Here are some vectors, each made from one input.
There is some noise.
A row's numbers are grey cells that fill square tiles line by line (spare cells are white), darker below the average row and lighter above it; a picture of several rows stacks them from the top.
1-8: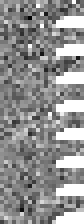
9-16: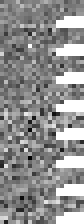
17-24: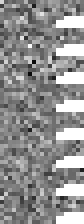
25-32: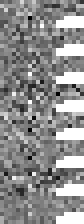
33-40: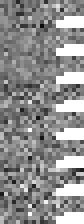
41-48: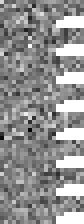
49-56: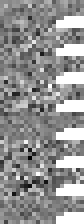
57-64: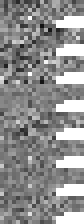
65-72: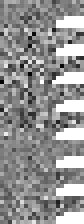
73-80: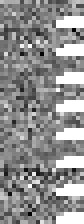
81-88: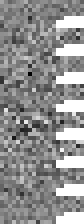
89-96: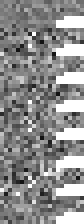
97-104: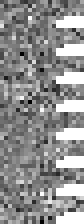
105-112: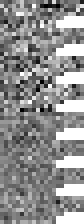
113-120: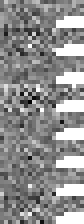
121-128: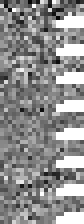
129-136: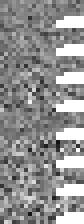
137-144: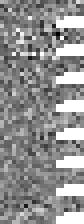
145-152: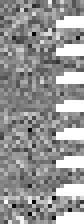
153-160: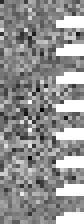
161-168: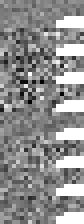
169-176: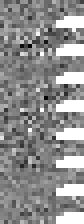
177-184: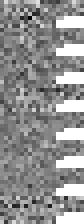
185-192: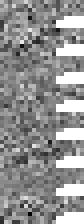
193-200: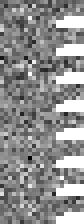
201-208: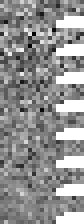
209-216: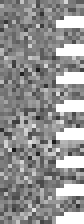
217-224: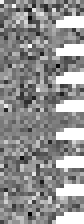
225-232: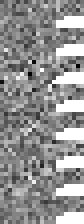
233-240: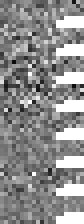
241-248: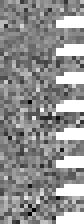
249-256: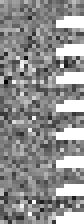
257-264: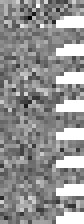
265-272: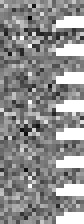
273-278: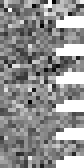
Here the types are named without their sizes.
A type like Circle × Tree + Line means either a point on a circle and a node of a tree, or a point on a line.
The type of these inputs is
(Bool × (Tree + Unit) + Unit) × Line.
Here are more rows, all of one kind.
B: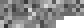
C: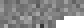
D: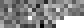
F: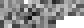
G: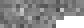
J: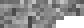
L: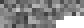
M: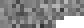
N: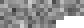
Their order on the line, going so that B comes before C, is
J, D, M, B, C, N, L, F, G.
